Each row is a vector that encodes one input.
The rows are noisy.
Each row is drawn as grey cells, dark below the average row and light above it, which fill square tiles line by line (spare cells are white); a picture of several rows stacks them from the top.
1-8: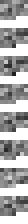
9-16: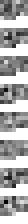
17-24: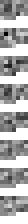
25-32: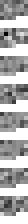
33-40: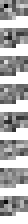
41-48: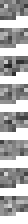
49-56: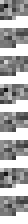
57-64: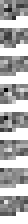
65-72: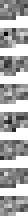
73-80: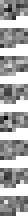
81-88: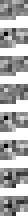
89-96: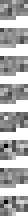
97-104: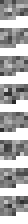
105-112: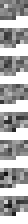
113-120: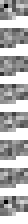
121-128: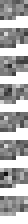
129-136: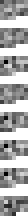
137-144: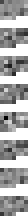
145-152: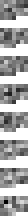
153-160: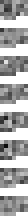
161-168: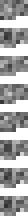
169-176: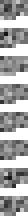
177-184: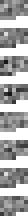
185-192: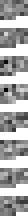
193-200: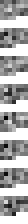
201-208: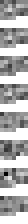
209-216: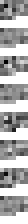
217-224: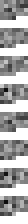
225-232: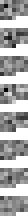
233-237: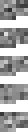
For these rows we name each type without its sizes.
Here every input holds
a point on a line and a true/false value.
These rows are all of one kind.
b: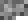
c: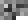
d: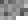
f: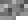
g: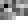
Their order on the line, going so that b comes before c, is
g, b, d, f, c.
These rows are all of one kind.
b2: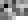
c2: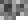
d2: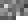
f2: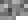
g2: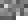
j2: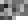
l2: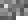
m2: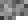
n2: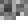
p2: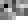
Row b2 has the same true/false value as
c2, f2, n2 and p2.
